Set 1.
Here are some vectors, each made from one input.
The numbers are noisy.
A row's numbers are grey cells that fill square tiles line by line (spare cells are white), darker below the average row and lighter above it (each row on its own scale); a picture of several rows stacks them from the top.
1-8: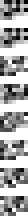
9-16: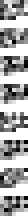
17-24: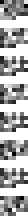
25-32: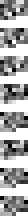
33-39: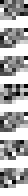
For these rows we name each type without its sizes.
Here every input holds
three true/false values.
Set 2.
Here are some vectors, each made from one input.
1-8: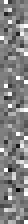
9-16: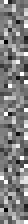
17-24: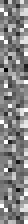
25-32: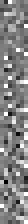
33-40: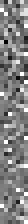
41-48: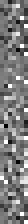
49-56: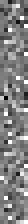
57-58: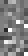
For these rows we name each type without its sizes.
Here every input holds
three true/false values.
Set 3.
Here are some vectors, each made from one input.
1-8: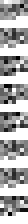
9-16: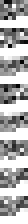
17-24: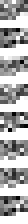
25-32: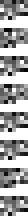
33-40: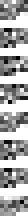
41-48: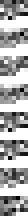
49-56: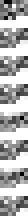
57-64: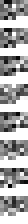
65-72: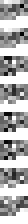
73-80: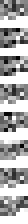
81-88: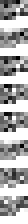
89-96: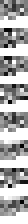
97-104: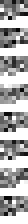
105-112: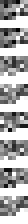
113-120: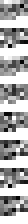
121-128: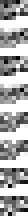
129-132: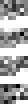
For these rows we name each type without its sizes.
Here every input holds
a point on a circle.
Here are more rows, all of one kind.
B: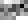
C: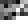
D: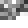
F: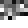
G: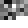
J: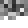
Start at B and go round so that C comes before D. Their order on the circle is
B, J, F, C, G, D.
